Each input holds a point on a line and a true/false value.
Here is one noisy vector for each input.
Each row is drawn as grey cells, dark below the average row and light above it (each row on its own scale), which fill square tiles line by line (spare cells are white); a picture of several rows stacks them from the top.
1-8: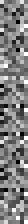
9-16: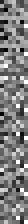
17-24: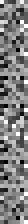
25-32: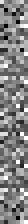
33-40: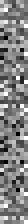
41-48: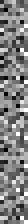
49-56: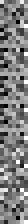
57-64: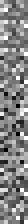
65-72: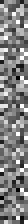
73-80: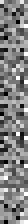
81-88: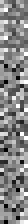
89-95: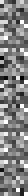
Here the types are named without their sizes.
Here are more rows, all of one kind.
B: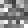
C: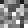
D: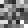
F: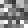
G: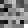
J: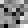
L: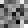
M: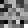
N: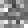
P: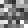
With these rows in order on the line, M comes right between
D and L.
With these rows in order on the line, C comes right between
B and N.
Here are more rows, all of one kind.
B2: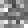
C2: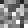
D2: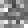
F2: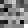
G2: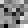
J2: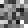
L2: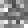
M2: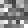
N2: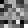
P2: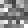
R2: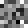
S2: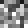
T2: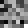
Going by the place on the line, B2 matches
D2, L2 and S2.
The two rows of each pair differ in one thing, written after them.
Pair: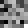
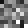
the place on the line
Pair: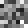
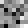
the place on the line
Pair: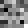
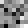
the true/false value
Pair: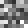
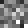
the true/false value
